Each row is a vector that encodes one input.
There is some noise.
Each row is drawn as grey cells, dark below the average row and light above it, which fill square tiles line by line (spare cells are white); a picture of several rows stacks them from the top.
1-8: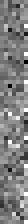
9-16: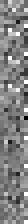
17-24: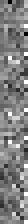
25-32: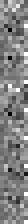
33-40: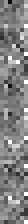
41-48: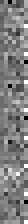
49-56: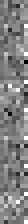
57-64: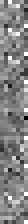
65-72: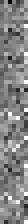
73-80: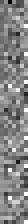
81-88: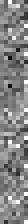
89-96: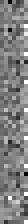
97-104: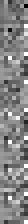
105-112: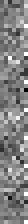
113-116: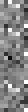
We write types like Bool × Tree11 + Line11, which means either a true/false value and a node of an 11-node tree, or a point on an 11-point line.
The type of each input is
Bool × Line5 + List2(Line6).
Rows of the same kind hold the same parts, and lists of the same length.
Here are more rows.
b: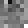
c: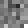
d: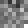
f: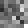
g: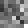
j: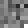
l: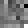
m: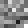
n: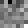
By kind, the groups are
b, l, n
c, d, j
f, g
m

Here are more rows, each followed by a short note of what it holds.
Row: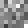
a point on a 5-point line and a true/false value
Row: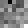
a list of two items
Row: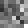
the empty list
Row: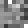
a point on a 5-point line and a true/false value
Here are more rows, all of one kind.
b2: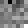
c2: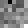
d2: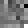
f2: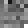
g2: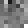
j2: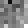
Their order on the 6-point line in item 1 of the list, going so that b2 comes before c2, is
b2, c2, j2, g2, f2, d2.
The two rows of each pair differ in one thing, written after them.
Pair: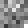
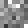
the place on the 5-point line
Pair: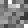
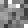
the true/false value
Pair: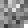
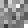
the place on the 5-point line
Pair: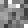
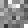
the place on the 5-point line
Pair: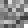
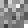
the true/false value
